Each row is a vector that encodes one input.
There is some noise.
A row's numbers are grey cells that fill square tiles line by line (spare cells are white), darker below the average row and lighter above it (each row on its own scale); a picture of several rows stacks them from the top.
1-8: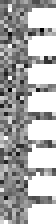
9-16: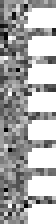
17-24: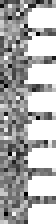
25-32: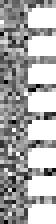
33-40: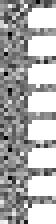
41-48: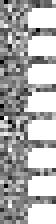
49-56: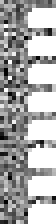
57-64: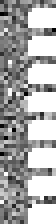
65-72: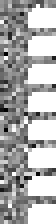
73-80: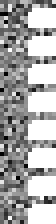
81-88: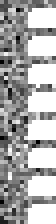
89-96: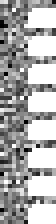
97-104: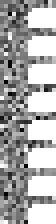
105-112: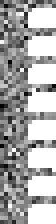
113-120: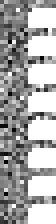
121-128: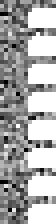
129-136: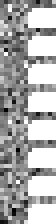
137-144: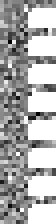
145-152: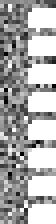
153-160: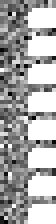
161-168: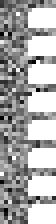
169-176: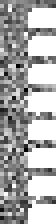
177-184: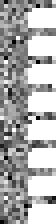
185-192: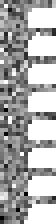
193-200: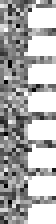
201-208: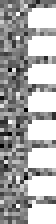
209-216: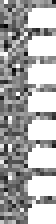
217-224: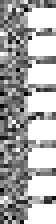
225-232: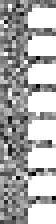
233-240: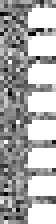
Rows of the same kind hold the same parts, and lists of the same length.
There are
2 kinds of row.
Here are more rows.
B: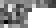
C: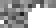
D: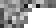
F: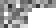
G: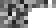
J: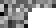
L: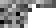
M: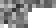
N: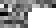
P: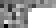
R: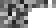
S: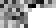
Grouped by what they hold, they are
B, C, D, F, J, L, M, N, P, S
G, R

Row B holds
a node of an 11-node tree and four true/false values.
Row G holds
a fixed value.
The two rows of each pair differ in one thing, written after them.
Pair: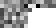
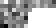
the node of the tree
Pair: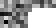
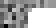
one of the four true/false values
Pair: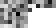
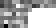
one of the four true/false values
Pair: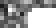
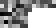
the node of the tree
